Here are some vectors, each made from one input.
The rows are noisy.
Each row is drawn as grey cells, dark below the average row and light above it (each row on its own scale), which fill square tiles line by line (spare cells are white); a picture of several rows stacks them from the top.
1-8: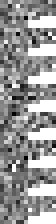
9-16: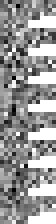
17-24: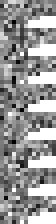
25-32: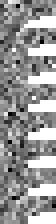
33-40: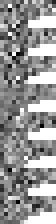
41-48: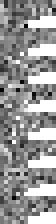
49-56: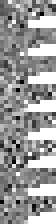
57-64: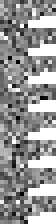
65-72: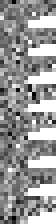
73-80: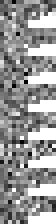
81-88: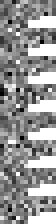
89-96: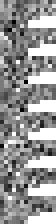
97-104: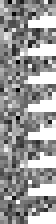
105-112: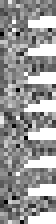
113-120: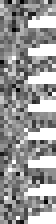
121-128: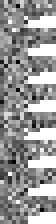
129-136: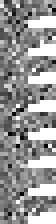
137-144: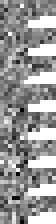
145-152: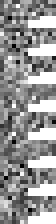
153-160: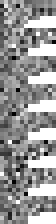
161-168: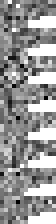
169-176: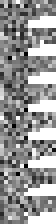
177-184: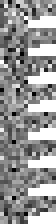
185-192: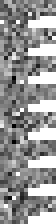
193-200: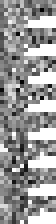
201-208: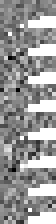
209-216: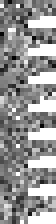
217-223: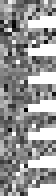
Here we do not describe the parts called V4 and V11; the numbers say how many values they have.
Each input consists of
a point on a 5-point line, together with either four true/false values and a value of V4, or a value of V11.
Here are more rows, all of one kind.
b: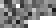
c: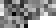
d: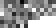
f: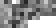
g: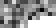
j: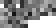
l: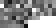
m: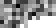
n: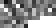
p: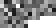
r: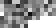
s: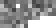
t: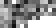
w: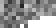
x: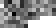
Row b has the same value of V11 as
f, j, p and x.
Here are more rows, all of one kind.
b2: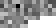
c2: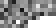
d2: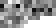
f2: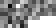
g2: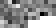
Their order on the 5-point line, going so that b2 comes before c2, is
d2, b2, c2, g2, f2.
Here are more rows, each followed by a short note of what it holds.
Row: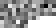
a point on a 5-point line, four true/false values and a value of V4
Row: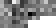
a point on a 5-point line and a value of V11
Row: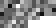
a point on a 5-point line, four true/false values and a value of V4
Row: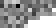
a point on a 5-point line, four true/false values and a value of V4
